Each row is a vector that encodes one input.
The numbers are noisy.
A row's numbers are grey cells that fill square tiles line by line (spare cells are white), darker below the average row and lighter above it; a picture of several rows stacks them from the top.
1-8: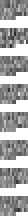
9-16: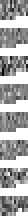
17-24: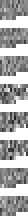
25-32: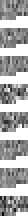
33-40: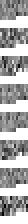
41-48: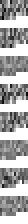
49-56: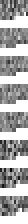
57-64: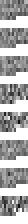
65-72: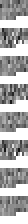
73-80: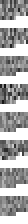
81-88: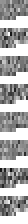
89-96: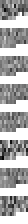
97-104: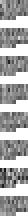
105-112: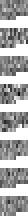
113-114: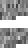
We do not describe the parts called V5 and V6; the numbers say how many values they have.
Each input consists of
either a point on a 4-point line, a true/false value and a value of V5, or a value of V6.
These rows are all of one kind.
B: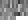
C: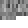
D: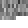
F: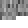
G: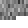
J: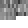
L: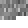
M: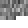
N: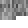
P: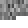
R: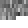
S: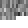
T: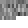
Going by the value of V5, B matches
D, L and T.
